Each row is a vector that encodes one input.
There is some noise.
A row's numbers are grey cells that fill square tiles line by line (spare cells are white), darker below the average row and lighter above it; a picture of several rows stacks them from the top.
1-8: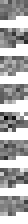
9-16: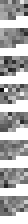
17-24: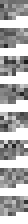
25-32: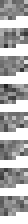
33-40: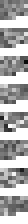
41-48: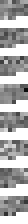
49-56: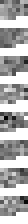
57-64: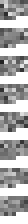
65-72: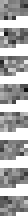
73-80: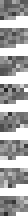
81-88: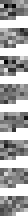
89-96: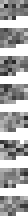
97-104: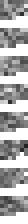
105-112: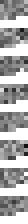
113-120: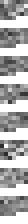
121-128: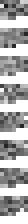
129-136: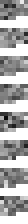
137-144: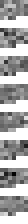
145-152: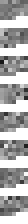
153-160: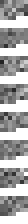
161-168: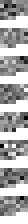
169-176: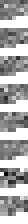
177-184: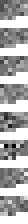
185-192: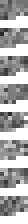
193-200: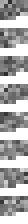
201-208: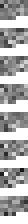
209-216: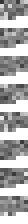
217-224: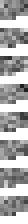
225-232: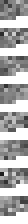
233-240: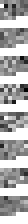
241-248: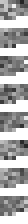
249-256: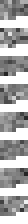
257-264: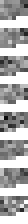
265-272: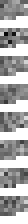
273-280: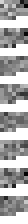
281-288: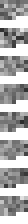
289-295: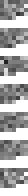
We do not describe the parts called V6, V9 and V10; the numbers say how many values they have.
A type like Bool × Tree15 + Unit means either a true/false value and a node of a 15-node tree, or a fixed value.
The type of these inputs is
Bool × (V6 + V9 × V10) + Label7 × Line8.
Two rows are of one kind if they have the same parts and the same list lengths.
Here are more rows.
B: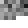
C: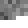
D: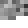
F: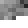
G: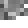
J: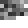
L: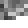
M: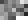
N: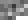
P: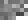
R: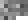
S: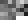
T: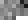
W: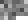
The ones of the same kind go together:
B, F, R, T
C, G, J, L, N, P
D, M, S, W

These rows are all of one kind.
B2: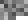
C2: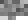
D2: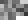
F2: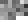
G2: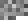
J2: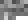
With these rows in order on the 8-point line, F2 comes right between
D2 and G2.
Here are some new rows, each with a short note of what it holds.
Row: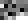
a true/false value, a value of V9 and a value of V10
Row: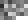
a true/false value, a value of V9 and a value of V10
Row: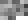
one of 7 labels and a point on an 8-point line
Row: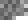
a true/false value, a value of V9 and a value of V10
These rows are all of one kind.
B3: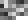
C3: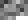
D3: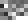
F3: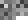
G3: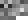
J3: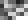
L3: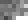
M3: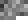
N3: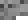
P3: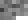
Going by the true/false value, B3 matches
D3, J3 and L3.
